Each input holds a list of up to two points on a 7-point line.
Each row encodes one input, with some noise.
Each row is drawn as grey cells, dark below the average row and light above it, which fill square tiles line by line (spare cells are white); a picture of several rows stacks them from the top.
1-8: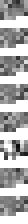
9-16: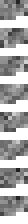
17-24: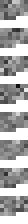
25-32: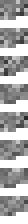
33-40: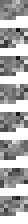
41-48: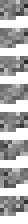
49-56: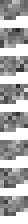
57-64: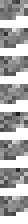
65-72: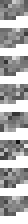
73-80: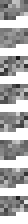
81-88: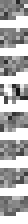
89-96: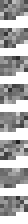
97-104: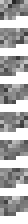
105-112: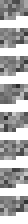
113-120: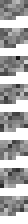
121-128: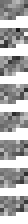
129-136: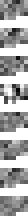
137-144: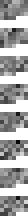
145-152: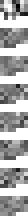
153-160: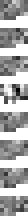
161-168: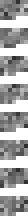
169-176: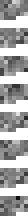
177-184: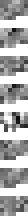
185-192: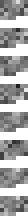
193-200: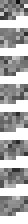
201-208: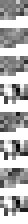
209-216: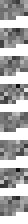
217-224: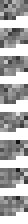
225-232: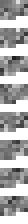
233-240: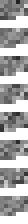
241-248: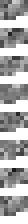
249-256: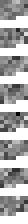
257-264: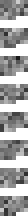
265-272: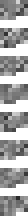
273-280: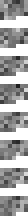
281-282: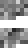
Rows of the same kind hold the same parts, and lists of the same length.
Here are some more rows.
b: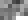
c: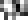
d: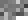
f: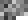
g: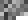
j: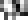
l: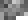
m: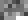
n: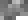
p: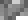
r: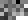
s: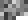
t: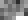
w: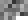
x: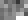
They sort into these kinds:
b, m, r, t, w, x
c, j
d, f, g, l, n, p, s

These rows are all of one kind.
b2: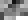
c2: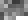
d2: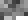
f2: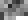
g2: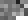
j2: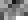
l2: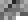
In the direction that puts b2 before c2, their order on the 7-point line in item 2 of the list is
l2, b2, j2, f2, d2, g2, c2.
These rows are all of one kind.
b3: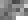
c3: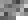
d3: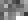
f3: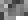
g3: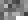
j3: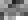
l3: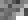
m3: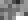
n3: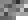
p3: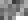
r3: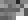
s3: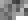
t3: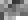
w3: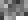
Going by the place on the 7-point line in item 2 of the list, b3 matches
c3, n3 and s3.
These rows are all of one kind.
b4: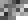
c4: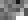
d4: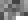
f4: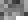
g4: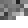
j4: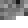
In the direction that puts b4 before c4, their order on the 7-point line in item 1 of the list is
b4, g4, c4, j4, d4, f4.
